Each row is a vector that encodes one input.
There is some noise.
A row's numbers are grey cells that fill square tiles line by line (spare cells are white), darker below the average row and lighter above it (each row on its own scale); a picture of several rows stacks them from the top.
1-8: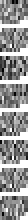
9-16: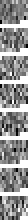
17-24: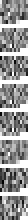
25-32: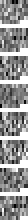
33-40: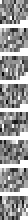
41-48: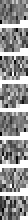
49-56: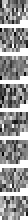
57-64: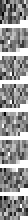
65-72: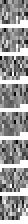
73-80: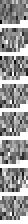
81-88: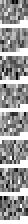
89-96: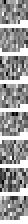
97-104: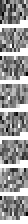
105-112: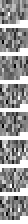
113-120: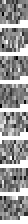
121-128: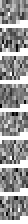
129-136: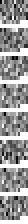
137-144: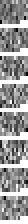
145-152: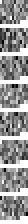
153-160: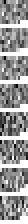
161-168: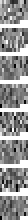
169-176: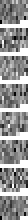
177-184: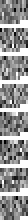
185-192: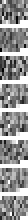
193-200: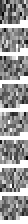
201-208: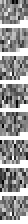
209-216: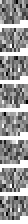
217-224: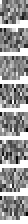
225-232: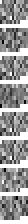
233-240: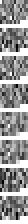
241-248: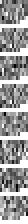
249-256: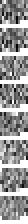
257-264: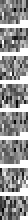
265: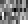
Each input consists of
either a node of a 16-node tree, or four true/false values.
